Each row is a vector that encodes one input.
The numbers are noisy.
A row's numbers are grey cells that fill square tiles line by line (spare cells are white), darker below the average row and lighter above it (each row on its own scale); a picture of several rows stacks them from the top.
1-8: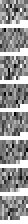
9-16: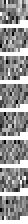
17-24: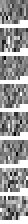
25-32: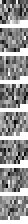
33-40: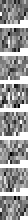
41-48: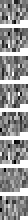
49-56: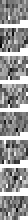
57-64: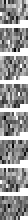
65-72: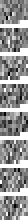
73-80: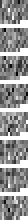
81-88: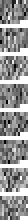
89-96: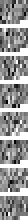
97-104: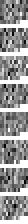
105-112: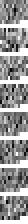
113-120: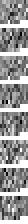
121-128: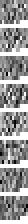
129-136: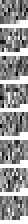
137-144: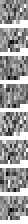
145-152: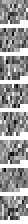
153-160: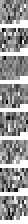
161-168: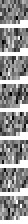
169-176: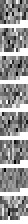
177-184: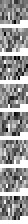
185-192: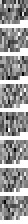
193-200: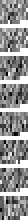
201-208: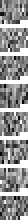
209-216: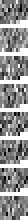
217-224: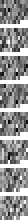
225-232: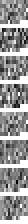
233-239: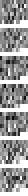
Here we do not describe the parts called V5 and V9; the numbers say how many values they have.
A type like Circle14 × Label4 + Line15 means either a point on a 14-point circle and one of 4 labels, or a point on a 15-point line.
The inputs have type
(Bool × Bool × Bool + V9) × V5 + List2(Line7).
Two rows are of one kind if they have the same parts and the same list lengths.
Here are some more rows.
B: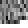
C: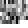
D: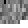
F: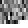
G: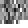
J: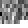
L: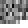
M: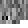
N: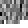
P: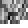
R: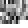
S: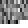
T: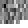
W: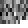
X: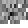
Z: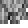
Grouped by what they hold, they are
B, F, J, M, N, S
C, R
D, L, W
G, T
P, X, Z

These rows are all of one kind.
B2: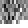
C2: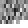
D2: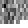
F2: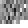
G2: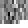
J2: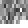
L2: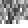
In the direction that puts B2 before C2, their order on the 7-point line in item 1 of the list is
D2, G2, B2, F2, C2, J2, L2.
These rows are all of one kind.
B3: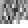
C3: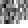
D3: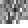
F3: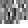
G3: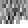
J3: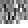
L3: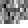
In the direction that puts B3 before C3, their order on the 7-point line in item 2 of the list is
B3, G3, F3, D3, C3, L3, J3.
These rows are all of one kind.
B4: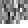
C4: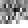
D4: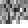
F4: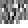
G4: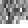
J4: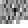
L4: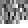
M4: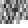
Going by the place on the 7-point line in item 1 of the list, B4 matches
F4 and L4.
